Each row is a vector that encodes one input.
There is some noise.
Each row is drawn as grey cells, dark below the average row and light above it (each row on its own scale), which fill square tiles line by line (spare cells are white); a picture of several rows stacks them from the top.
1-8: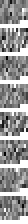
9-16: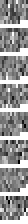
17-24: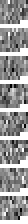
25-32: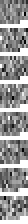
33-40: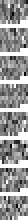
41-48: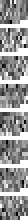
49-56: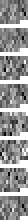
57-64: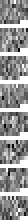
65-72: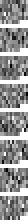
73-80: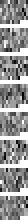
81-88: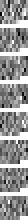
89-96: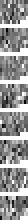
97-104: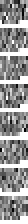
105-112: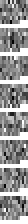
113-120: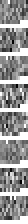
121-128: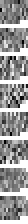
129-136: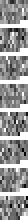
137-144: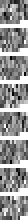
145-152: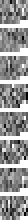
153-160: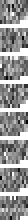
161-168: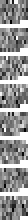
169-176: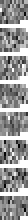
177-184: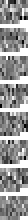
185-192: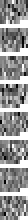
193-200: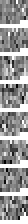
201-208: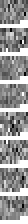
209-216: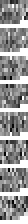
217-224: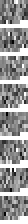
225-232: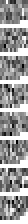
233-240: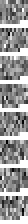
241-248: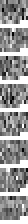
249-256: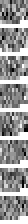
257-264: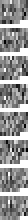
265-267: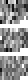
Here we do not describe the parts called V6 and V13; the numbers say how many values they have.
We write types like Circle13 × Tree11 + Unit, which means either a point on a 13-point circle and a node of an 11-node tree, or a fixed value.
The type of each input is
(Line9 + V6) × (Line10 + V13).
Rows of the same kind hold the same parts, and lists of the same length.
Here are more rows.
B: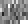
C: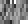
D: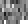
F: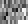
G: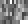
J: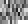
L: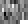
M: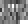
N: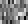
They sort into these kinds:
B
C, G
D, L, M
F, J, N

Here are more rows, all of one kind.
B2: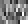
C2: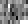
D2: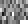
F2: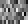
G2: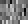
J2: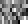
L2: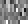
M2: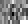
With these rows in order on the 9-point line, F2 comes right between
B2 and D2.
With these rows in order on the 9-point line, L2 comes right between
B2 and J2.
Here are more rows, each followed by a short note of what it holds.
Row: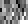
a point on a 10-point line and a value of V6
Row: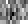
a point on a 9-point line and a point on a 10-point line
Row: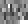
a point on a 9-point line and a point on a 10-point line
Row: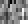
a point on a 9-point line and a point on a 10-point line
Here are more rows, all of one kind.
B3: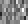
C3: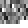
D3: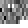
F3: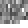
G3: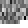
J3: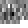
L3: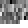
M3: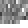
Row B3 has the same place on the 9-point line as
C3 and G3.
